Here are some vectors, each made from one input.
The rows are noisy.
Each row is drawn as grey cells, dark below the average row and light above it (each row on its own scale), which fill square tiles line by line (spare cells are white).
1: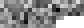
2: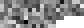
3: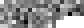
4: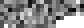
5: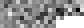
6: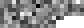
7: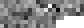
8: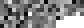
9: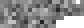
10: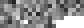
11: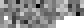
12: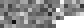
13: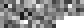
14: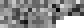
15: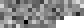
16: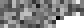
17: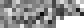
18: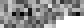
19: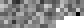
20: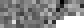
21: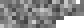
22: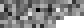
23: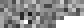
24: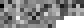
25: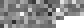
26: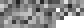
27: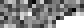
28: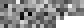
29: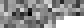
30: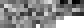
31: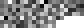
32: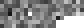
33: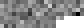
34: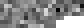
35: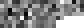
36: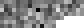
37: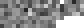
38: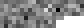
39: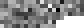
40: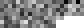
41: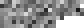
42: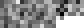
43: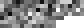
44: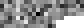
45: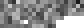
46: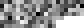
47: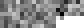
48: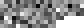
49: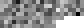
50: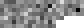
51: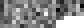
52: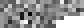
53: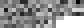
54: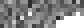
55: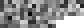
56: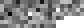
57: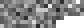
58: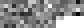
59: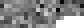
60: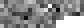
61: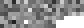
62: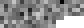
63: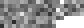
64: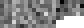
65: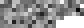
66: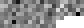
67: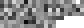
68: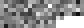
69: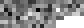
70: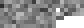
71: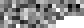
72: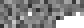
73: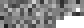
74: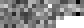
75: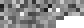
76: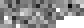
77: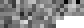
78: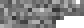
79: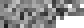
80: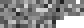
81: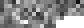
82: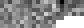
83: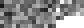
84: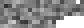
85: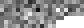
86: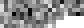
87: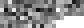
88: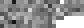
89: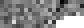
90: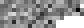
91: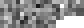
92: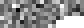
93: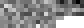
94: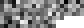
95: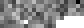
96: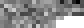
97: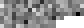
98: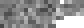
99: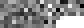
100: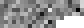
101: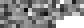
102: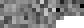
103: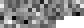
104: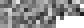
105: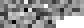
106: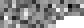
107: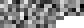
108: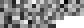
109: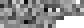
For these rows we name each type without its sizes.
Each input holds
a point on a line, together with either a point on a line, or three true/false values.
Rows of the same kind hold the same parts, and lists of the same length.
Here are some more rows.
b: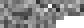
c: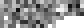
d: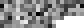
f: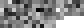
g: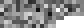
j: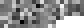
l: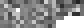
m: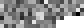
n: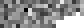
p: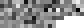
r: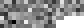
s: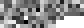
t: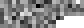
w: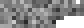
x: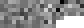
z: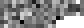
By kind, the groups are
b, c, f, g, j, l, m, s, t, w, x, z
d, n, p, r

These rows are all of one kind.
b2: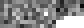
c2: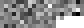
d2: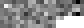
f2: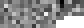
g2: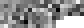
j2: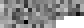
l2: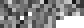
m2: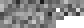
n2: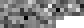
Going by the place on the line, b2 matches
d2 and f2.
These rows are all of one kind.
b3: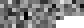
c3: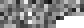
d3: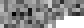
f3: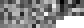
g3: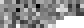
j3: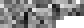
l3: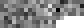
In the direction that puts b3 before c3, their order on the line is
b3, c3, g3, j3, d3, l3, f3.
